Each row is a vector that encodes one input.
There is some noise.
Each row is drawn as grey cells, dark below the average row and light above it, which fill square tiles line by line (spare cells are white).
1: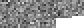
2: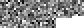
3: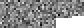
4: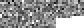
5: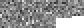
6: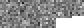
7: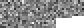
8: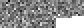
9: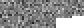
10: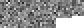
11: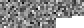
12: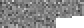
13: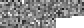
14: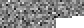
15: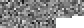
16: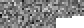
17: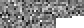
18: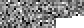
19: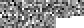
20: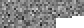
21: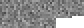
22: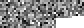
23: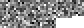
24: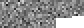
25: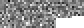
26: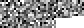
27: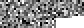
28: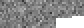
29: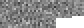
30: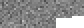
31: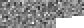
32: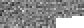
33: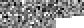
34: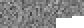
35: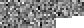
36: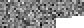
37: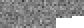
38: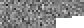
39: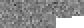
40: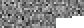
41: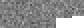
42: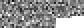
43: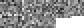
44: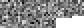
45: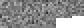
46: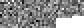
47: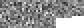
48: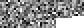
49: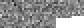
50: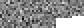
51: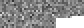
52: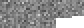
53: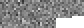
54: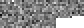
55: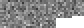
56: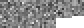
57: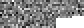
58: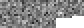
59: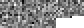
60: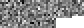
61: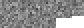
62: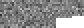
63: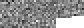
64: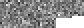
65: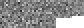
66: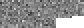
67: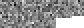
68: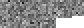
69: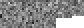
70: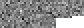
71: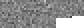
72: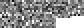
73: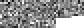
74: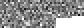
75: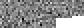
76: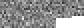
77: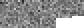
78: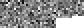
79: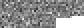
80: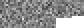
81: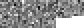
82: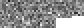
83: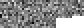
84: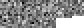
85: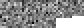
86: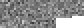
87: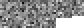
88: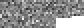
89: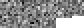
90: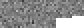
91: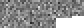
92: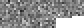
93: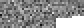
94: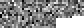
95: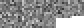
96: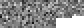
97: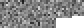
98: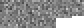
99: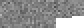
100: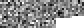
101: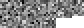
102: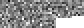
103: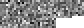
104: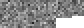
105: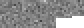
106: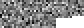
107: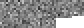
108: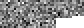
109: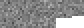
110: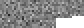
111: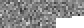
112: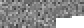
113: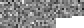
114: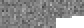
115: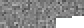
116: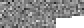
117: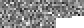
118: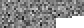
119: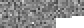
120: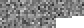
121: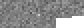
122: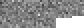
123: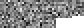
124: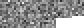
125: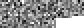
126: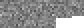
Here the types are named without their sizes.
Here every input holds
a point on a circle, together with either a point on a circle, or four true/false values.
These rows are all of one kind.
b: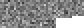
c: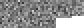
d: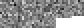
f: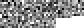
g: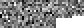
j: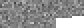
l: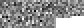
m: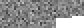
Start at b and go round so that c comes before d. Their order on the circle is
b, m, j, f, l, c, g, d.
